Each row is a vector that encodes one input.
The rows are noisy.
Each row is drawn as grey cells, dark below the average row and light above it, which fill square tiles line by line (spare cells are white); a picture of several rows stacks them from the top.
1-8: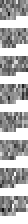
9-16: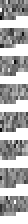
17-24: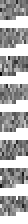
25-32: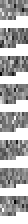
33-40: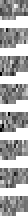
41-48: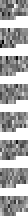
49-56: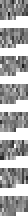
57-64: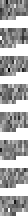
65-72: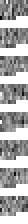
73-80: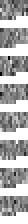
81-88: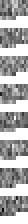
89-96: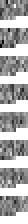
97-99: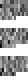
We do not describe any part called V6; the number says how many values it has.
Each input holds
a point on a 5-point line and a value of V6, together with either a fixed value, or four true/false values.
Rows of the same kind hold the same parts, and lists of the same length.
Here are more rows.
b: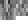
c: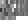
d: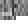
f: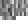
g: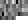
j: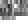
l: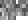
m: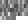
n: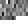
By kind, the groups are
b, c, d, f, j, l, m
g, n

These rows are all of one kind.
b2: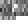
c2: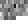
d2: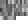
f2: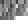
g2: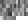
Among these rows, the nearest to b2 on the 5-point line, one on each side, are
c2 and g2.
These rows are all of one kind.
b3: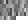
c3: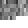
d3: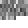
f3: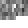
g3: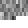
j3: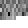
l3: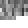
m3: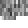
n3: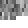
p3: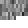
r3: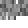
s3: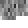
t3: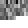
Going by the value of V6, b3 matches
c3, f3, g3 and n3.
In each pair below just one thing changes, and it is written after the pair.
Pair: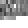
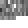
the place on the 5-point line
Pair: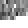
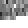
the place on the 5-point line
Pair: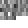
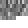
the place on the 5-point line
